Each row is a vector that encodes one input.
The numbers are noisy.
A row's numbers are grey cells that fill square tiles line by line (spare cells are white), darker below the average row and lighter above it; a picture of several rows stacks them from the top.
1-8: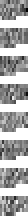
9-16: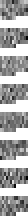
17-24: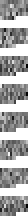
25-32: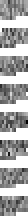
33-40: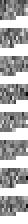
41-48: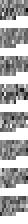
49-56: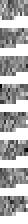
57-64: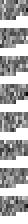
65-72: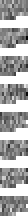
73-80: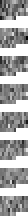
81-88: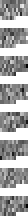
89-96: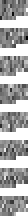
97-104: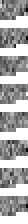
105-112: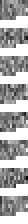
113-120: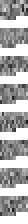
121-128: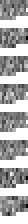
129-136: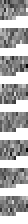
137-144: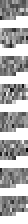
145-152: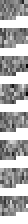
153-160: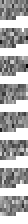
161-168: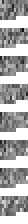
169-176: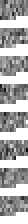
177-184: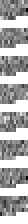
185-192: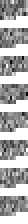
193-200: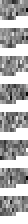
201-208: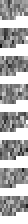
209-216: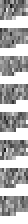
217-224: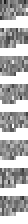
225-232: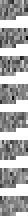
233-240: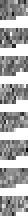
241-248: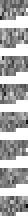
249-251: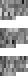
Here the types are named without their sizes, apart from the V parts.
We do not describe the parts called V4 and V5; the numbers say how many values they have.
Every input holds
a node of a tree, together with either three true/false values, or a value of V4 and a value of V5.
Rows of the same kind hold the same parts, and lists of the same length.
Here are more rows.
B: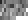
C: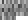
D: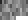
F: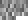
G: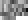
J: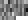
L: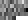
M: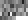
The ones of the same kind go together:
B, D, M
C, F, G, J, L

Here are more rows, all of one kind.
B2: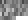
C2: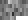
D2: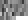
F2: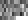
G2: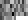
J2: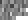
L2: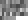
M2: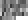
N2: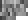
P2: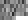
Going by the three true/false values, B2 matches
C2, D2 and F2.
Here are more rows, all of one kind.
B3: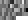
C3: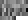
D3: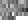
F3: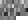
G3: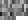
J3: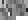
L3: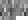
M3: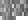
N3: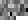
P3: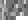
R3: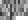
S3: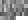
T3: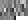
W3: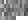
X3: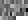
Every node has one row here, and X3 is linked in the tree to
C3, D3 and W3.
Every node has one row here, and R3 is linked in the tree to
L3.
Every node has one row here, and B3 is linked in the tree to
F3.
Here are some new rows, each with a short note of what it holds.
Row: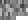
a node of a tree and three true/false values
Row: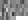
a node of a tree and three true/false values
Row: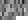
a node of a tree and three true/false values
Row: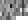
a node of a tree and three true/false values
